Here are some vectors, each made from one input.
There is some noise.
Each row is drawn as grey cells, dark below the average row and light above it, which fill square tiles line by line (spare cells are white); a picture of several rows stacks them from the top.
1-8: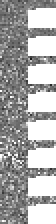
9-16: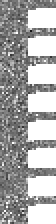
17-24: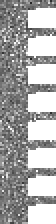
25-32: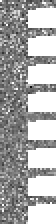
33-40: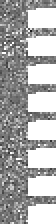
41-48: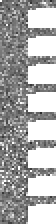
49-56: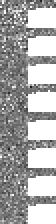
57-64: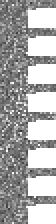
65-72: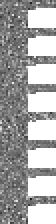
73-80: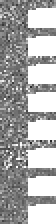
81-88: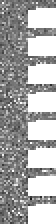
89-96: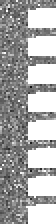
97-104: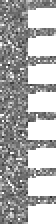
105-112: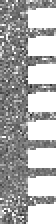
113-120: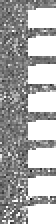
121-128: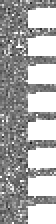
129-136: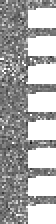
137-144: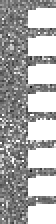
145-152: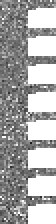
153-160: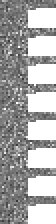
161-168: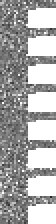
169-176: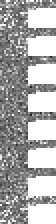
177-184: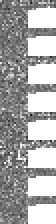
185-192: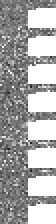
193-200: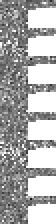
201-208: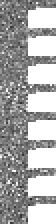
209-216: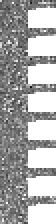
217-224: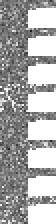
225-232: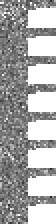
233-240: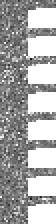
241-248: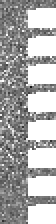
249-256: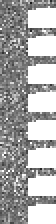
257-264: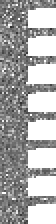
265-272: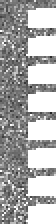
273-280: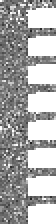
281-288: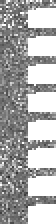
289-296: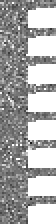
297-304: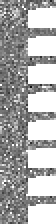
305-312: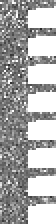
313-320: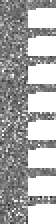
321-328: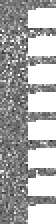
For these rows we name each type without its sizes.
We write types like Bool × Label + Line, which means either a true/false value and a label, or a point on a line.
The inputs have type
Bool × Line + Circle.
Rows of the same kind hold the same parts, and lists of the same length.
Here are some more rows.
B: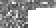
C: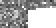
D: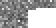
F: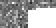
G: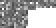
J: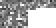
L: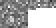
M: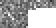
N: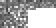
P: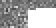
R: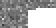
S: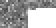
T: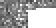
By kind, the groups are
B, C, F, G, J, L, M
D, N, P, R, S, T

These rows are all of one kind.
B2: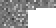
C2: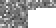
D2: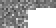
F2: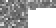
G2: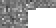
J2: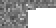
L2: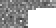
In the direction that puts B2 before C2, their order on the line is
D2, B2, L2, F2, G2, J2, C2.
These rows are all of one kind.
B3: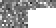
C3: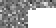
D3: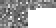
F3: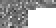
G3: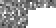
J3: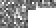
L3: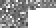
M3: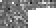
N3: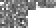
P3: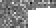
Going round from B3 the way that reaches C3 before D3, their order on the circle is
B3, C3, G3, L3, D3, F3, N3, J3, P3, M3.
